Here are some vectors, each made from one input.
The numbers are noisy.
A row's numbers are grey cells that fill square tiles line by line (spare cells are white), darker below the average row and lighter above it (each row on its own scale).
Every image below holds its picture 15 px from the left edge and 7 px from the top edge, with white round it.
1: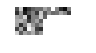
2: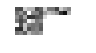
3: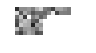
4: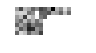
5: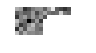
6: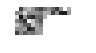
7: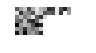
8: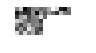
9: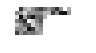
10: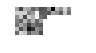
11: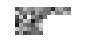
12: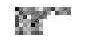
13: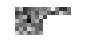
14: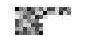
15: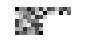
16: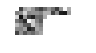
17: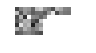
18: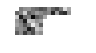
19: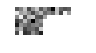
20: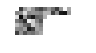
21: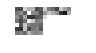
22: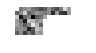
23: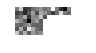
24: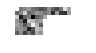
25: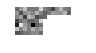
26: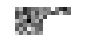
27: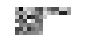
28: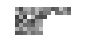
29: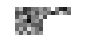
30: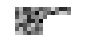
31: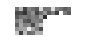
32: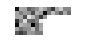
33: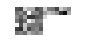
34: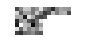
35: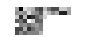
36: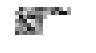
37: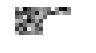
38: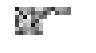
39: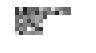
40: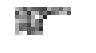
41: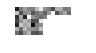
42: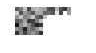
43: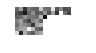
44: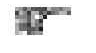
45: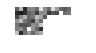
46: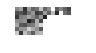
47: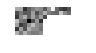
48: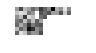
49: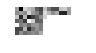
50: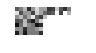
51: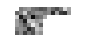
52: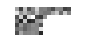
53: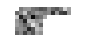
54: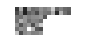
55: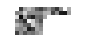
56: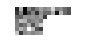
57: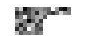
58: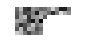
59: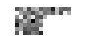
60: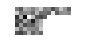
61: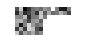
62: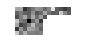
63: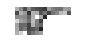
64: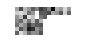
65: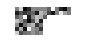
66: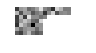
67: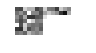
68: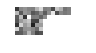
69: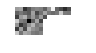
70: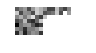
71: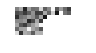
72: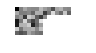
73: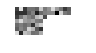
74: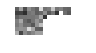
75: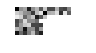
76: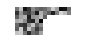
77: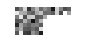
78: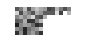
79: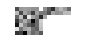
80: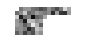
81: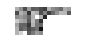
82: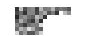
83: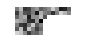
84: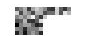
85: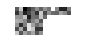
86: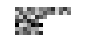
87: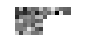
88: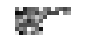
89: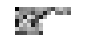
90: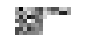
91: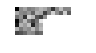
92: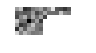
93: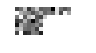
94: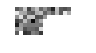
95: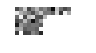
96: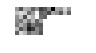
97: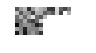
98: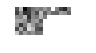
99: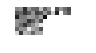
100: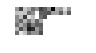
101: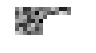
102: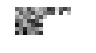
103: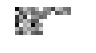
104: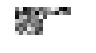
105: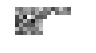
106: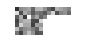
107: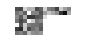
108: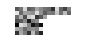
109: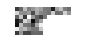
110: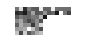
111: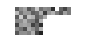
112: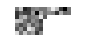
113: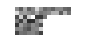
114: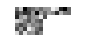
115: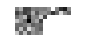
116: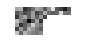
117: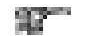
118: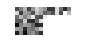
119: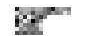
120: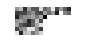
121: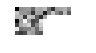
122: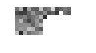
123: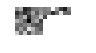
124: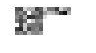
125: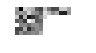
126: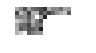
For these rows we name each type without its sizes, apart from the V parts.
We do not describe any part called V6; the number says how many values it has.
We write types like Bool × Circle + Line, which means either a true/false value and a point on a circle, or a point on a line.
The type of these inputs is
Bool × List(V6) + Line.
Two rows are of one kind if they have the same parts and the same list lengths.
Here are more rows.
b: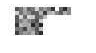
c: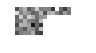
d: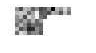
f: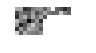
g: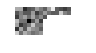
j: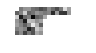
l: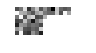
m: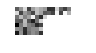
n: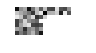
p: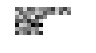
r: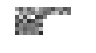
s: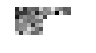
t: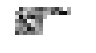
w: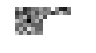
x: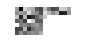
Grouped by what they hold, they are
b, c, f, g, l, m, n, p, r, w
d
j, t, x
s

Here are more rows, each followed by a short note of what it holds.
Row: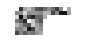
a point on a line
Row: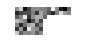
a true/false value, together with a list of one item
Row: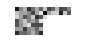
a true/false value, together with a list of one item
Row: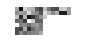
a point on a line
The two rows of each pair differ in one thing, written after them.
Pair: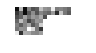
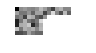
the true/false value
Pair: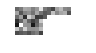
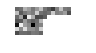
the value of V6 in item 2 of the list
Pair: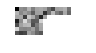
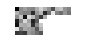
the value of V6 in item 2 of the list
